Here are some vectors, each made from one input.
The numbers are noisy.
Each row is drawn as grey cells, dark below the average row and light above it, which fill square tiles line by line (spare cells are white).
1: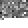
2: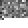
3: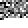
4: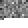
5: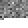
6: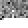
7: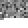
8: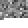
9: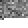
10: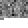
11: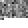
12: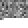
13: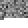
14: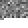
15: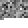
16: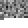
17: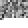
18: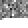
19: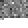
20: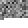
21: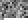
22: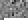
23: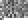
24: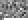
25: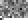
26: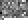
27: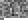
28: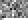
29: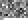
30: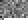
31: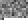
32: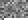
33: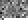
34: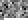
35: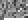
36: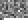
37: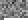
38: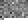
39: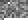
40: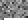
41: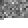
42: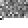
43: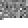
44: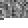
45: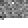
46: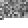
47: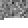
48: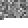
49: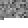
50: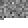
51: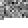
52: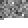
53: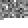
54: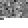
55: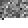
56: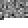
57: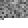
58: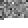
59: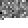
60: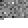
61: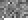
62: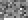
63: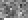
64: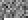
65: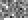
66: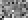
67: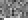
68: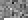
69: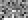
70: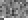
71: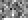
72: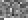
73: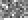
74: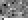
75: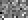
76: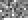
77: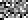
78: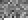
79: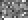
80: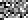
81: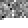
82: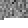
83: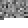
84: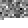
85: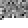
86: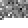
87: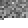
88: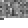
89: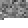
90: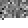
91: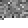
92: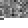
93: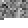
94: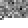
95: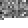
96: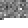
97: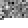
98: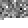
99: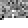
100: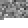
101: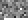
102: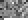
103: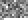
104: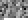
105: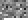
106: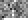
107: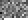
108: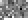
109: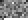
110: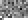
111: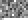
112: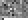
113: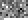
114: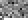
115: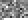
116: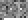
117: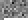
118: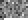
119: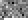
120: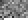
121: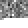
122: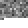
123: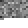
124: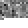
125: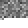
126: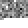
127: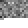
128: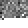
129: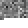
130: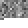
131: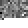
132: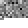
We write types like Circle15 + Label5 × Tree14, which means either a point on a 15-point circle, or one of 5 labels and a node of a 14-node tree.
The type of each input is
List2(Bool × Line6).
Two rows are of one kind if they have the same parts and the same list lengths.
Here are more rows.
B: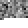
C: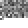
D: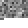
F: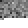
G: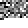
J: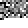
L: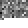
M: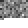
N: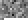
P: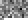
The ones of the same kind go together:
B, C, D, N, P
F, L, M
G, J

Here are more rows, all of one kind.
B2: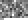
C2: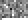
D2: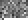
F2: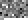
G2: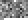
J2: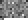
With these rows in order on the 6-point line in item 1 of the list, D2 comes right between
F2 and G2.
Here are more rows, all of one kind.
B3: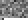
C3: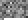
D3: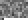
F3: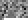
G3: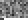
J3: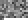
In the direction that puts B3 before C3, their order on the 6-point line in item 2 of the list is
G3, F3, D3, B3, C3, J3.
